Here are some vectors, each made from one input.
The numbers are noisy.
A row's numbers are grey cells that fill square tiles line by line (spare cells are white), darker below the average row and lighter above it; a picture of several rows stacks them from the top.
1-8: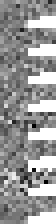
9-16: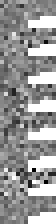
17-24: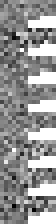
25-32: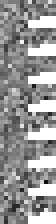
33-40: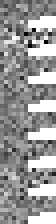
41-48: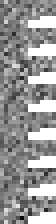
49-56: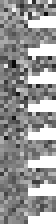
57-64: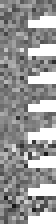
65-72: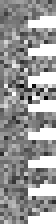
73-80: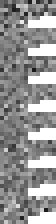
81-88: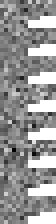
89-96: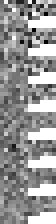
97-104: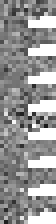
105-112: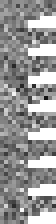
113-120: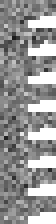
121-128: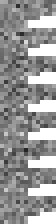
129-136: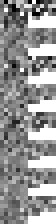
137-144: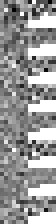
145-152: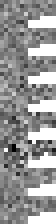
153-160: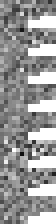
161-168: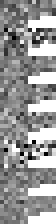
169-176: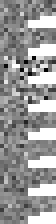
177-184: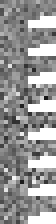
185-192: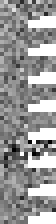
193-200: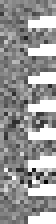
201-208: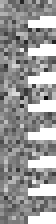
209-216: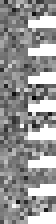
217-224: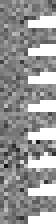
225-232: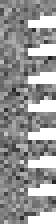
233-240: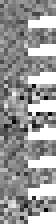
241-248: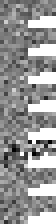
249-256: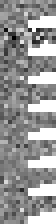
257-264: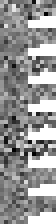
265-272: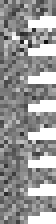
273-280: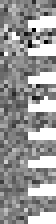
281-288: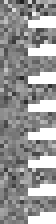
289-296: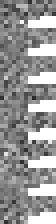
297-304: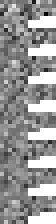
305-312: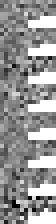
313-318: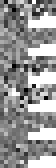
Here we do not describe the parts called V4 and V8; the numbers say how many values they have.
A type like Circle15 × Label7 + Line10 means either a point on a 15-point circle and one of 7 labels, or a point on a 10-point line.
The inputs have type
(Bool × V8 + Line13) × V4.
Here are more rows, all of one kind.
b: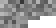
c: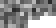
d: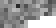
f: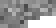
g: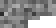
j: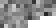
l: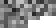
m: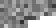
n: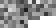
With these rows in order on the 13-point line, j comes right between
b and d.
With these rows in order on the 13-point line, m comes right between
c and f.
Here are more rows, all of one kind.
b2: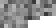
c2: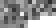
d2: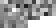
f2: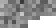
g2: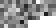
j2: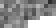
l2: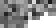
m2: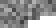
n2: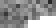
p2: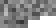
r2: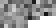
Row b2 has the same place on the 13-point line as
d2, f2 and r2.
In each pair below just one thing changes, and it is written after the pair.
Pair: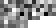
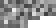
the value of V8
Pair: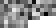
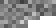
the value of V4
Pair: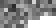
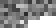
the value of V4
